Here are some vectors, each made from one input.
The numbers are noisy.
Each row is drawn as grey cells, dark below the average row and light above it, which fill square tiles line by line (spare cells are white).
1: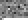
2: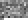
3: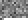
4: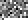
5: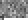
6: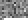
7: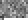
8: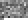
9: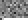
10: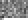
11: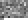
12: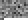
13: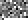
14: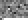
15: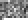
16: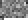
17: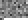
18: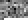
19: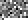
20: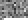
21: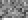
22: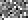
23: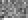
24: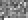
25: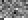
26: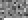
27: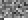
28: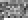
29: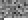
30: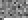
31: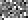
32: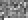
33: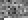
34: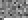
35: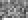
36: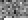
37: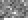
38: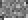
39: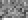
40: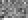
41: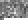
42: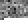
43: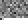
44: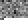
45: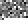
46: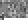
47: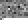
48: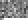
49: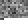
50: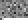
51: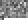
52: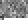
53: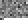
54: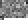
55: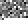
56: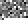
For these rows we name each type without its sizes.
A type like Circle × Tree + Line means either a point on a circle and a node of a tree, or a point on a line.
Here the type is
Bool × Tree + Unit.
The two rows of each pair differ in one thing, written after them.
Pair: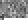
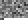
the true/false value
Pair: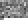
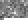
the node of the tree
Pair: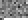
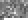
the true/false value
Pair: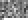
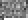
the node of the tree
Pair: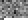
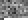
the node of the tree
